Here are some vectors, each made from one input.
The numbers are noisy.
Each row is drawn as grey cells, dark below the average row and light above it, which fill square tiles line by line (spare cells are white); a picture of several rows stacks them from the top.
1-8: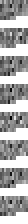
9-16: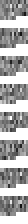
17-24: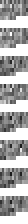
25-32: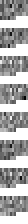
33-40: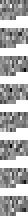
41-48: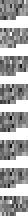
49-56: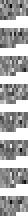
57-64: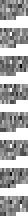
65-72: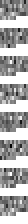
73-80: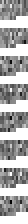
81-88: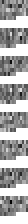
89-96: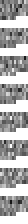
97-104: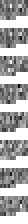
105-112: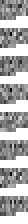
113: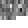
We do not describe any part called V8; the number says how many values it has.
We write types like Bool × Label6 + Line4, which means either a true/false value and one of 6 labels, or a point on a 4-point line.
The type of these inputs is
Bool × (Line4 + V8).
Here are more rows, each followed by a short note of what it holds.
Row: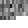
a point on a 4-point line and a true/false value
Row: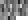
a point on a 4-point line and a true/false value
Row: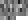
a point on a 4-point line and a true/false value
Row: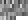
a true/false value and a value of V8
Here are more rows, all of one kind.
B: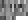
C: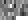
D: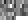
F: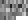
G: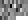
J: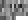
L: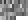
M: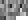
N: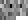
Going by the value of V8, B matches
C, D and J.
